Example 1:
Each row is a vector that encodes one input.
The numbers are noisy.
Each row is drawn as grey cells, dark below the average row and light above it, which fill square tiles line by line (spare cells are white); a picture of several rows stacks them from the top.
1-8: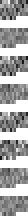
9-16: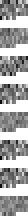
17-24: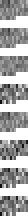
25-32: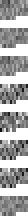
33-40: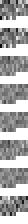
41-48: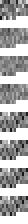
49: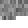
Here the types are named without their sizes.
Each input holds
a point on a line.
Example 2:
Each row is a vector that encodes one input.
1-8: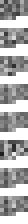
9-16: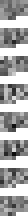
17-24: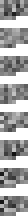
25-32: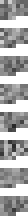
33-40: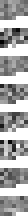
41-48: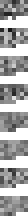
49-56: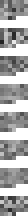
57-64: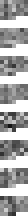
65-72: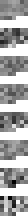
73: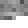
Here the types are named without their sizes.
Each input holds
a point on a line.
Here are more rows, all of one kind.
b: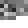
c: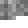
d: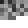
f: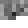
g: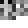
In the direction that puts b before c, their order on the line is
g, d, b, f, c.
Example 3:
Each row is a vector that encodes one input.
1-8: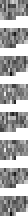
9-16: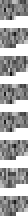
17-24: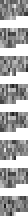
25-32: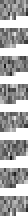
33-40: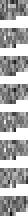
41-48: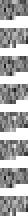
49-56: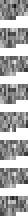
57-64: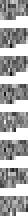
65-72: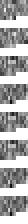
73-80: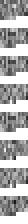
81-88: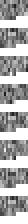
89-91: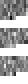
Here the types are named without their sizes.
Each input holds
three true/false values.
